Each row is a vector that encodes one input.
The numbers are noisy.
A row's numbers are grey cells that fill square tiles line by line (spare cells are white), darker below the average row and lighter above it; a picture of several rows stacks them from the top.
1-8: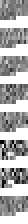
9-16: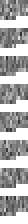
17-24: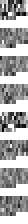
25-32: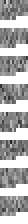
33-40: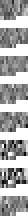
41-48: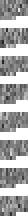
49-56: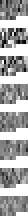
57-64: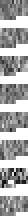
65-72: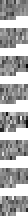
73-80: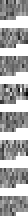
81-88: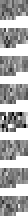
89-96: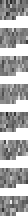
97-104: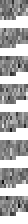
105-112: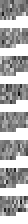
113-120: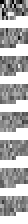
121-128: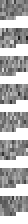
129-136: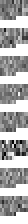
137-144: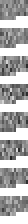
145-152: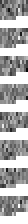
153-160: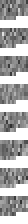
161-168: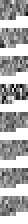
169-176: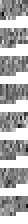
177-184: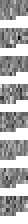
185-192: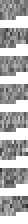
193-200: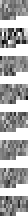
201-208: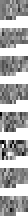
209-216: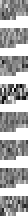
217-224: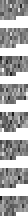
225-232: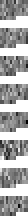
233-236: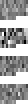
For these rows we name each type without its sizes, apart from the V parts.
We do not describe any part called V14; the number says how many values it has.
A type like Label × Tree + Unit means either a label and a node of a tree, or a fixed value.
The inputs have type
(Bool × Bool × Bool × Bool + Unit) × V14 + Circle.
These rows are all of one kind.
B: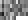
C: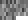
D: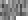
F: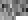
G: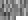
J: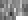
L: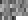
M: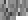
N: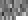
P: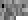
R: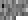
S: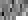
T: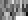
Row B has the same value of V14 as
D, P and R.
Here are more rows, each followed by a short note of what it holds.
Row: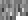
a value of V14
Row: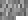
four true/false values and a value of V14
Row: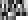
a point on a circle
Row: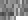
four true/false values and a value of V14
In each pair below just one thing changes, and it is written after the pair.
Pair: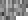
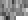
one of the four true/false values
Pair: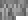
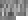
one of the four true/false values
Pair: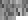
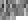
one of the four true/false values
